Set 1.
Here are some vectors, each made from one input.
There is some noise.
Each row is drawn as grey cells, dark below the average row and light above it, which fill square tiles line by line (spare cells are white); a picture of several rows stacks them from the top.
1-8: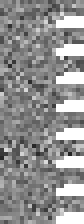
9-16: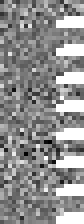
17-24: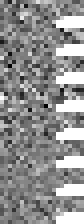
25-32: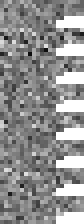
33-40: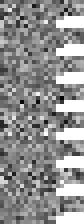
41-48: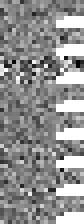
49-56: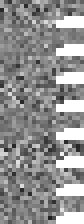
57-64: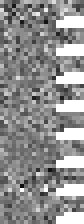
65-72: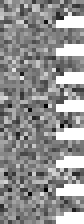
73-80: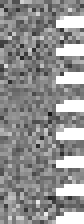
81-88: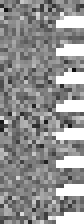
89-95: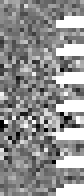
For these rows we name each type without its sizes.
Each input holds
a point on a line, a node of a tree and three true/false values.
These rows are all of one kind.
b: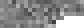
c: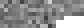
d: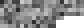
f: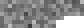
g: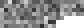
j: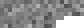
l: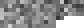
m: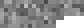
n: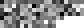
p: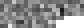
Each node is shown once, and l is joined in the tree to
g.
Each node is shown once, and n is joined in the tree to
b, f and g.
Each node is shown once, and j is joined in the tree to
b and p.
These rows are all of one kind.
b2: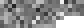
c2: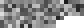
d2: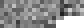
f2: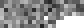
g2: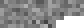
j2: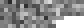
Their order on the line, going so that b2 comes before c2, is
d2, j2, g2, b2, f2, c2.
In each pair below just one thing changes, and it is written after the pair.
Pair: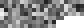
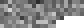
one of the three true/false values
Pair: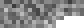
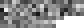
one of the three true/false values
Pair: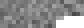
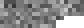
the place on the line
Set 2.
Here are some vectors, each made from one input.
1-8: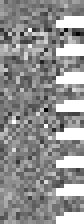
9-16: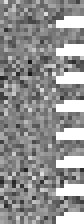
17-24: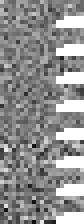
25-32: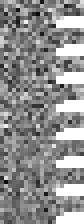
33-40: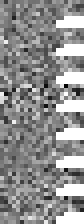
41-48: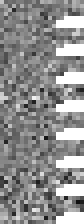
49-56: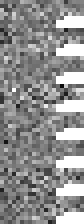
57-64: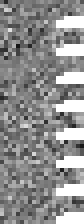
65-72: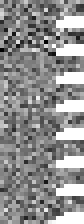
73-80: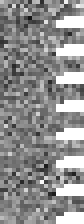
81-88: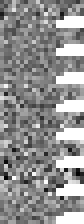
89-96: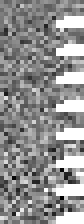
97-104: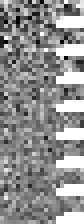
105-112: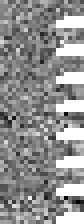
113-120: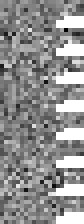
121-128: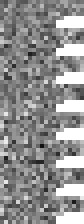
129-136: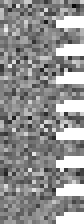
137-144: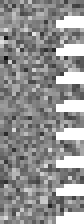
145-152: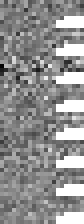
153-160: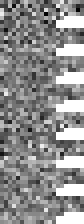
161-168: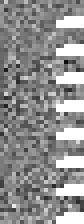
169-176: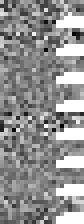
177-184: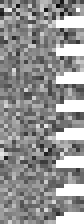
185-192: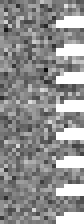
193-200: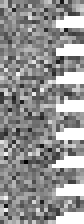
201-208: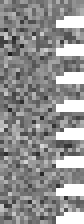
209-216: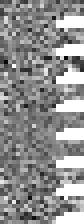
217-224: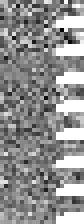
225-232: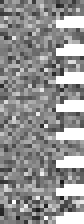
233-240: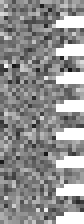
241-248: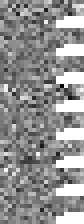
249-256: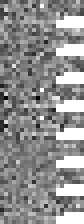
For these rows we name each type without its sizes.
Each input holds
a node of a tree, together with either a point on a circle, or three true/false values.
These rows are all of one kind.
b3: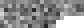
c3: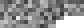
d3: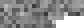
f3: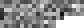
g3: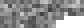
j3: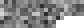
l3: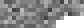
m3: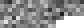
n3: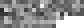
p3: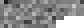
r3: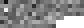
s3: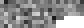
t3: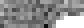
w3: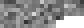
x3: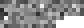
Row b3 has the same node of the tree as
c3, l3, m3 and t3.
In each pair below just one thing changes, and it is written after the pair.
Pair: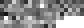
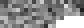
the node of the tree
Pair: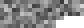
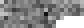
the place on the circle
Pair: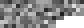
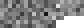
the place on the circle
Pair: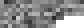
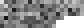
the node of the tree
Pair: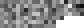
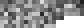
the place on the circle
